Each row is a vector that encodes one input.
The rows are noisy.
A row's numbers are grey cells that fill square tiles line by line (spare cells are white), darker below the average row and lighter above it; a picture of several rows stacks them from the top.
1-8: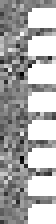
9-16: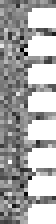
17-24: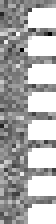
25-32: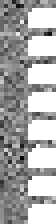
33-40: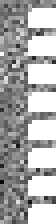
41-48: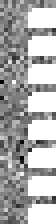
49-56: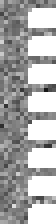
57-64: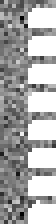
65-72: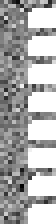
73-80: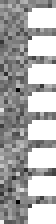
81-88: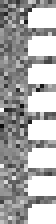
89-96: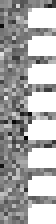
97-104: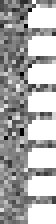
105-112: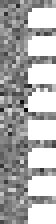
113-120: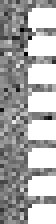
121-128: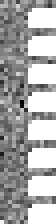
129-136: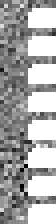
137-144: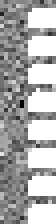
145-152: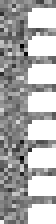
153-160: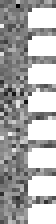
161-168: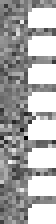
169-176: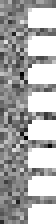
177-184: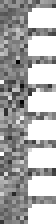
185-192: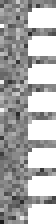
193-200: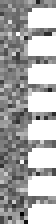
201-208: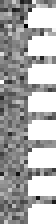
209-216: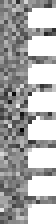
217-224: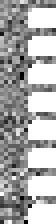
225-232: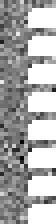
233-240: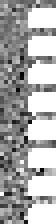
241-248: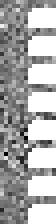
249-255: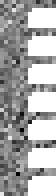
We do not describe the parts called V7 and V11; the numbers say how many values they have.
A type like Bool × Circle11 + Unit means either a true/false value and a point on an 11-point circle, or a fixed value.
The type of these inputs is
Label5 + (Line6 + V11) × V7.
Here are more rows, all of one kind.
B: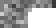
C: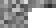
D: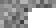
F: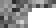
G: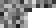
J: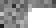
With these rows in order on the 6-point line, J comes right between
B and F.
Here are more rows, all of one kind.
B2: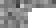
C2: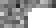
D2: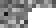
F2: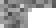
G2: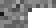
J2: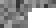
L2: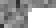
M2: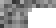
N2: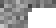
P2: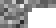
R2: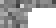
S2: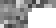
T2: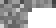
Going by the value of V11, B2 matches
C2, F2, R2 and T2.
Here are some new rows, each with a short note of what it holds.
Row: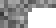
a value of V7 and a value of V11
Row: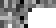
one of 5 labels
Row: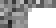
a point on a 6-point line and a value of V7
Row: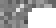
a value of V7 and a value of V11
